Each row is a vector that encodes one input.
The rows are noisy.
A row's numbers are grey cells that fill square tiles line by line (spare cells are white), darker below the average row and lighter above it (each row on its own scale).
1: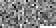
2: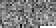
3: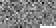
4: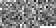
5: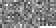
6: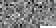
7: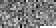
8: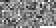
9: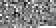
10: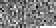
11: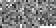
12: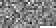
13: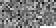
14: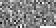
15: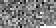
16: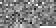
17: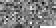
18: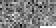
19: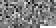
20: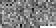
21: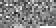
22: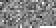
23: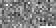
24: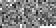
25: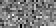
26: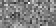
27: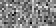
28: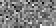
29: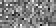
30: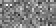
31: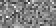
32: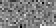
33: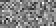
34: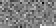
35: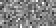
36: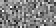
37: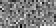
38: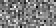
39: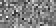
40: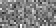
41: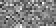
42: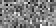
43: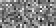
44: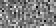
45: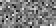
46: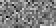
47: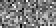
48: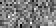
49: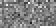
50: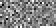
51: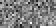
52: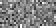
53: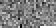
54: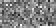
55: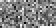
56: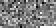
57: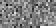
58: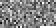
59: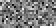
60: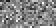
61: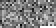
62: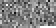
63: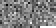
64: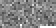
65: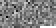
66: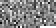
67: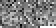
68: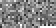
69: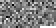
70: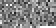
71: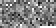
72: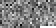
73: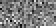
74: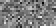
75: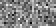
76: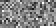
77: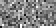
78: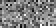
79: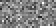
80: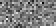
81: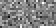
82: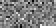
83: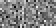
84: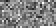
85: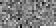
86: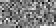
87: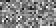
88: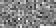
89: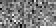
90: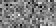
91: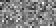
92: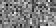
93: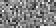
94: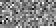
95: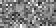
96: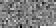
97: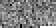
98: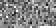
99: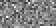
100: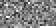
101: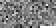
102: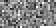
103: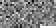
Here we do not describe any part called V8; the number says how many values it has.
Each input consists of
a true/false value, together with either a point on a 6-point line, or a value of V8.
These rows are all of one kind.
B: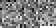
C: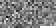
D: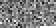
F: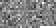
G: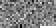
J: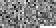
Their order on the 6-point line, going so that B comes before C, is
B, J, G, F, C, D.
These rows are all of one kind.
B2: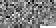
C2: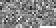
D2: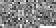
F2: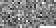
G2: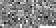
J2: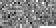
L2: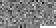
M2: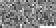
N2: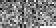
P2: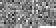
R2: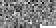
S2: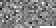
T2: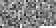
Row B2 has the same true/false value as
L2, N2 and R2.
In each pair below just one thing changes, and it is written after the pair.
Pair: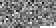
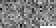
the place on the 6-point line
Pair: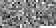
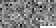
the true/false value
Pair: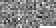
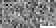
the true/false value
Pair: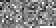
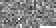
the place on the 6-point line
